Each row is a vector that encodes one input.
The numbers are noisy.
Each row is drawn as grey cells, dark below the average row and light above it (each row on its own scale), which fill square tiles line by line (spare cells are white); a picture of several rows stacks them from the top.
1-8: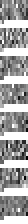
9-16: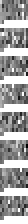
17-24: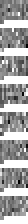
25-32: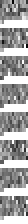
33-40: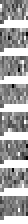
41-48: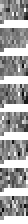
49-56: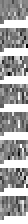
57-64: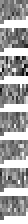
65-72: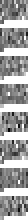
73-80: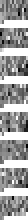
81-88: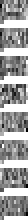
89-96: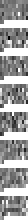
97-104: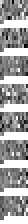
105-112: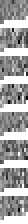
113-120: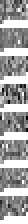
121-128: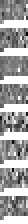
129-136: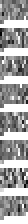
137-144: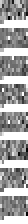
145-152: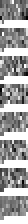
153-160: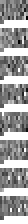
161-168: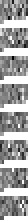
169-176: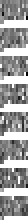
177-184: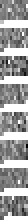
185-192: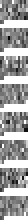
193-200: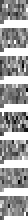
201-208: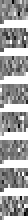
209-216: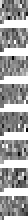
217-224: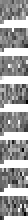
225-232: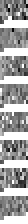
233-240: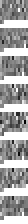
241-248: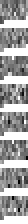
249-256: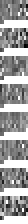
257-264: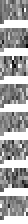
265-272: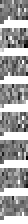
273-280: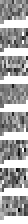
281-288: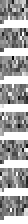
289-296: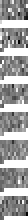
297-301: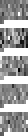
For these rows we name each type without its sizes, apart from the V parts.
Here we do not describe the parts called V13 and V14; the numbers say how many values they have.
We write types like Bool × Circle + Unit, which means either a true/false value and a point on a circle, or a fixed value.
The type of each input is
Bool × Bool × Bool + (Line + V14) × V13.
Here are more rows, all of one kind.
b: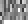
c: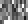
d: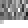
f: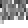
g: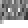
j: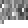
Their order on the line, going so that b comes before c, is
f, j, b, d, g, c.
